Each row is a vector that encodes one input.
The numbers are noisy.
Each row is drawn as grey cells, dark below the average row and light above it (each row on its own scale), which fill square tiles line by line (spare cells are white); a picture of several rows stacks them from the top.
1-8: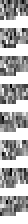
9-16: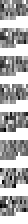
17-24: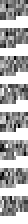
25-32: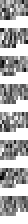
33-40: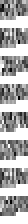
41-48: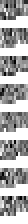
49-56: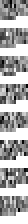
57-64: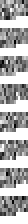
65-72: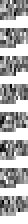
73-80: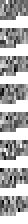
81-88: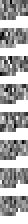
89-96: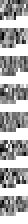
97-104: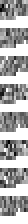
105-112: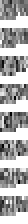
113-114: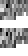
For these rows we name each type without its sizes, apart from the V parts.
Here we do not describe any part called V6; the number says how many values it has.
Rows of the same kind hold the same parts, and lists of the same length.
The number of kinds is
3.
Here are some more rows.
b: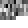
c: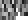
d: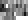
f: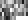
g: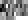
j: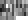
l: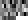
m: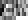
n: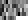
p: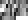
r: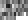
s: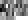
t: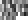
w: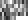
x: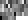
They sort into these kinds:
b, c, l, p, r, t, x
d, g, j, m, n, s
f, w

